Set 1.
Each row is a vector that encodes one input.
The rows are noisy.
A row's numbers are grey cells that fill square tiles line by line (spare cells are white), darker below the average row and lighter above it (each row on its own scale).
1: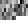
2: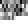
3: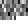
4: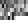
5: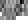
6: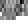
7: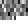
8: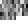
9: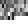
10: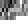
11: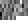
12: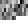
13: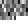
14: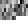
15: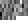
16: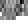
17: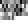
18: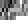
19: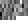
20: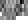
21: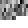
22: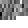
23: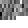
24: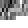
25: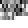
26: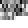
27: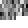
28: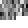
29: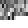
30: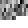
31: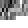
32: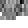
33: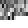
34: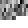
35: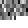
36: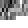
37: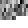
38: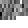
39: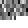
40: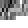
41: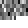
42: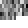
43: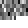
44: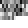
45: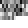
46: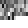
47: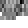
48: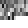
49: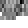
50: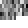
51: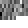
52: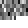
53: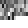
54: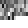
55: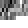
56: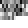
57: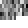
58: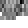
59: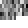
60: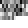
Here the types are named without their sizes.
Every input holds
a point on a line.
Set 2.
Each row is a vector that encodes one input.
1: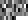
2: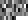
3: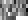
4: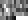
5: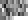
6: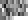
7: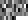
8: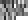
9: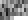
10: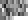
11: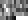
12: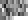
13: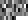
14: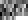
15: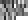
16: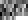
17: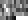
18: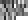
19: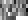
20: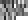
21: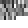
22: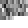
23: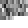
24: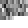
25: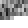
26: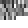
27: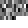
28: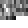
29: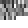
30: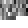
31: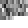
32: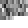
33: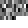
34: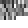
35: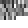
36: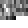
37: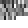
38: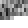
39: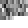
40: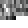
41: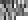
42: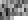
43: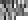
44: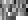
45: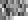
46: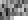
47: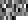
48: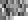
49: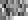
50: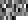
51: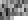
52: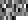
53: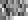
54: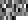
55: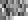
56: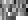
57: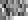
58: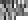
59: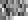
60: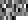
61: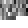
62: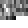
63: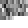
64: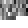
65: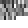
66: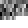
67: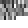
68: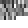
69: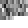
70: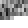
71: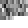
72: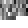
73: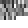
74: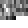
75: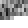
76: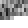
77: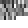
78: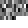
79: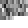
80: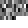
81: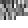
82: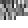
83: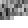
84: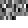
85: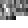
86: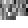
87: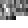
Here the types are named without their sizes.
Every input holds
a point on a line.
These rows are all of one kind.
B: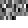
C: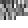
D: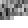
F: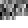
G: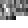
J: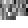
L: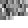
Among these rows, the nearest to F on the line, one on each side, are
B and D.
